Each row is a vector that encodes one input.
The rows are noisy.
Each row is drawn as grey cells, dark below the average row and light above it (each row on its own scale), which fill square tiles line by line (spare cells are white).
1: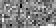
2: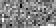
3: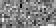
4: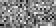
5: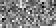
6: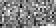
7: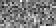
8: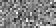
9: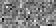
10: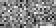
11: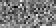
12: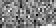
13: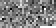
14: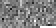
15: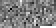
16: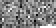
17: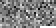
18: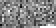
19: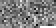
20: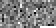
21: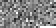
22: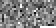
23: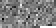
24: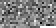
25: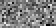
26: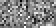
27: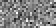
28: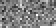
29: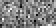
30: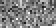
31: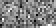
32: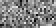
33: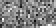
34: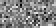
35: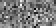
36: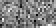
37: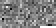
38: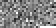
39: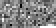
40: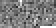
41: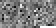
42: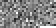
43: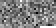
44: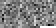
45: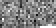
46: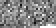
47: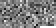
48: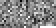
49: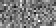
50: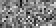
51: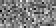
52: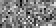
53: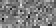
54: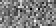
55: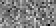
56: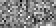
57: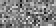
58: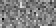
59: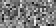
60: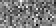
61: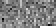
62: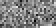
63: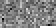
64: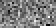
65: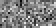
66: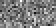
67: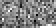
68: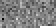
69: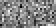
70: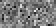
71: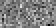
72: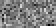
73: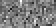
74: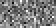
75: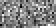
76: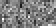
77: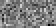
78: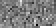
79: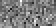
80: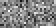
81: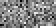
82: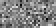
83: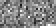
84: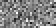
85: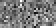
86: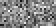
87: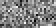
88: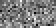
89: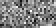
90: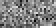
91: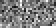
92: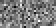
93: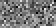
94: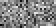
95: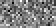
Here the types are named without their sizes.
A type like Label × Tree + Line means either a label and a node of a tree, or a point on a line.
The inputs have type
List(Bool × Line).
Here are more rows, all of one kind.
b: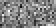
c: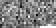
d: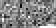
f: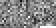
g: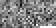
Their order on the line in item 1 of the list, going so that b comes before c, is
f, b, c, g, d.
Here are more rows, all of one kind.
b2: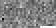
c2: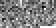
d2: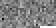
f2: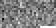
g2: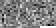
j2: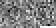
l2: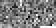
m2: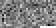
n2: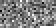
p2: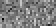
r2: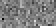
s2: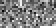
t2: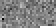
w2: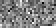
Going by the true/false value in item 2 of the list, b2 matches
d2, l2 and r2.
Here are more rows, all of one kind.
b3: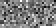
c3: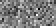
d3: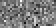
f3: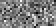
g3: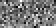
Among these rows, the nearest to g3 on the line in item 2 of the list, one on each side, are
c3 and d3.
